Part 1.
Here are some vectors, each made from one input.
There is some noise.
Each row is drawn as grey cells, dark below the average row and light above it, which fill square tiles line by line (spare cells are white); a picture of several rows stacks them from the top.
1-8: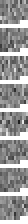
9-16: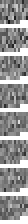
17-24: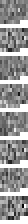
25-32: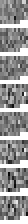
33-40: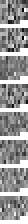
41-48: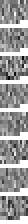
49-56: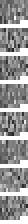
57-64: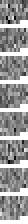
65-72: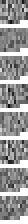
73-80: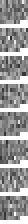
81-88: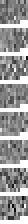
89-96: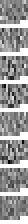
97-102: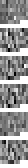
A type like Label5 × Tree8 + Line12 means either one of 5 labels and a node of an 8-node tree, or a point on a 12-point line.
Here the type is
(Circle6 + Unit) × Line10 + Label7.
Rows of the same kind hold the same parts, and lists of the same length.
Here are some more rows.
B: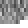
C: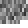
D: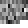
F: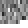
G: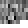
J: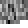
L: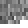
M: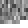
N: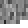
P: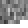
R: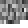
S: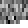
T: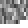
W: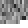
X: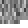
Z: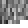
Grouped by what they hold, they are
B, F, M, T, W, X
C, L, N, P, Z
D, G, J, R, S

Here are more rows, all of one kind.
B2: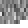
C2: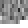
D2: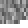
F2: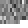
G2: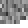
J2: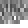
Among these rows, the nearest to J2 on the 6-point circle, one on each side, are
B2 and C2.
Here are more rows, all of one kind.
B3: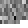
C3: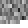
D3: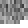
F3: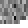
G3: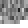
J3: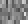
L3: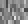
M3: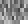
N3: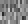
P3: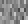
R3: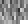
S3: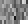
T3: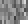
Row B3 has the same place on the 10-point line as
D3, F3, S3 and T3.
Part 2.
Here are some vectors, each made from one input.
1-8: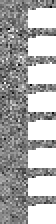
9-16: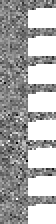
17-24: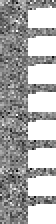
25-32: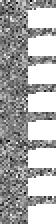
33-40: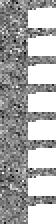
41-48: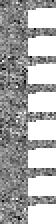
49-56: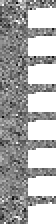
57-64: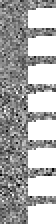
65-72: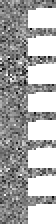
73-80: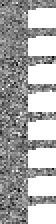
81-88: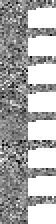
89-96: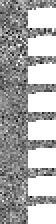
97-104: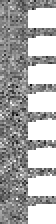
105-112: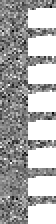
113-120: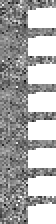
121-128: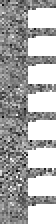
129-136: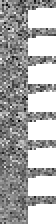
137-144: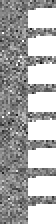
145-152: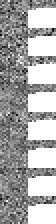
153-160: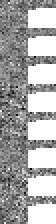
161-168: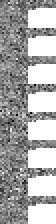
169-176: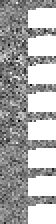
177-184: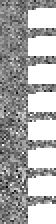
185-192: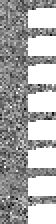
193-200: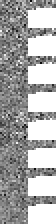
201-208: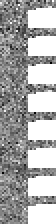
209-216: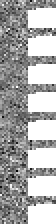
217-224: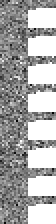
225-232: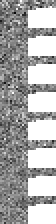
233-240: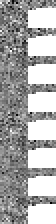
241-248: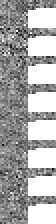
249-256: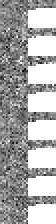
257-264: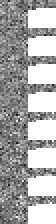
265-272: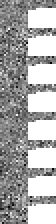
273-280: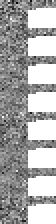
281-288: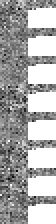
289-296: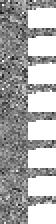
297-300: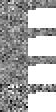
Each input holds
either a point on a 9-point circle and a true/false value, or a fixed value, or a point on a 3-point line and a point on a 6-point line.
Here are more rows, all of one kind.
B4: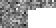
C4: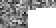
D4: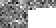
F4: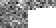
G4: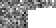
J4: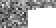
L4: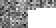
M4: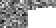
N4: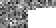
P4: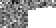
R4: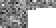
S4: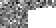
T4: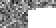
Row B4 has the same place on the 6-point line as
C4 and L4.
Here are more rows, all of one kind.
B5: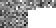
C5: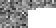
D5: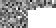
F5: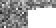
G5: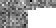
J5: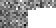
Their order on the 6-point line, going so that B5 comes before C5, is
B5, J5, F5, G5, D5, C5.
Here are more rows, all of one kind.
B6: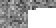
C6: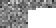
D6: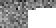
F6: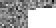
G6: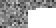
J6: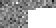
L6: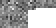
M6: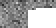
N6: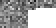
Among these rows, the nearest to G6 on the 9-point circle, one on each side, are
C6 and J6.
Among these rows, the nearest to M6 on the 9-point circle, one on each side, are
D6 and F6.
